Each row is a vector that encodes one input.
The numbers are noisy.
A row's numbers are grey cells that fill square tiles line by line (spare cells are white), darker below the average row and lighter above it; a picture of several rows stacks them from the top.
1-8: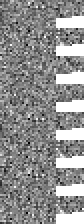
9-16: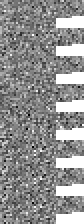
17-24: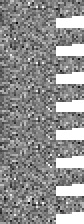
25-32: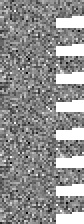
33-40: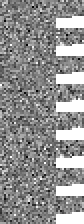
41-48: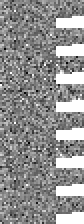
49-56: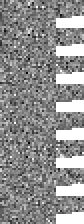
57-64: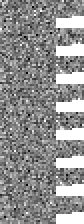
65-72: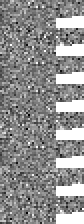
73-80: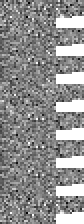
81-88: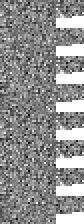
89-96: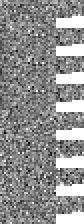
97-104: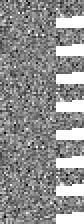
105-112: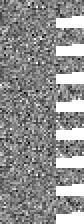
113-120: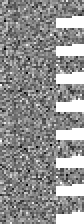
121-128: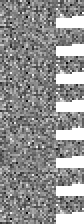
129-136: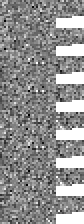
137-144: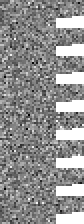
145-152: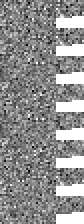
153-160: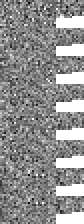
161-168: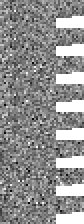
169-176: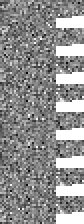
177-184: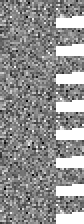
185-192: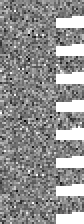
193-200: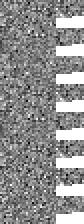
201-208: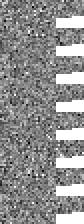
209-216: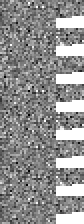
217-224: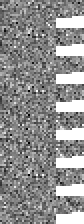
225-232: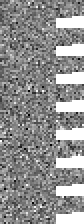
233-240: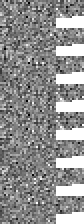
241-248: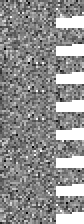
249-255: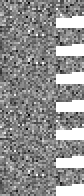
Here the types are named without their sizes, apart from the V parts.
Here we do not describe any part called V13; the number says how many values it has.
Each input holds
either a point on a line, or a node of a tree, or a value of V13.
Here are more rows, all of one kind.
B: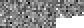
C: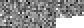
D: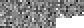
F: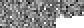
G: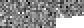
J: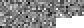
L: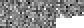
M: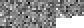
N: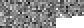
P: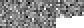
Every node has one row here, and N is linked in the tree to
J and M.
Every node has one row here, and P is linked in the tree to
F and L.
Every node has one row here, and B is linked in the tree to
C, D, L and M.
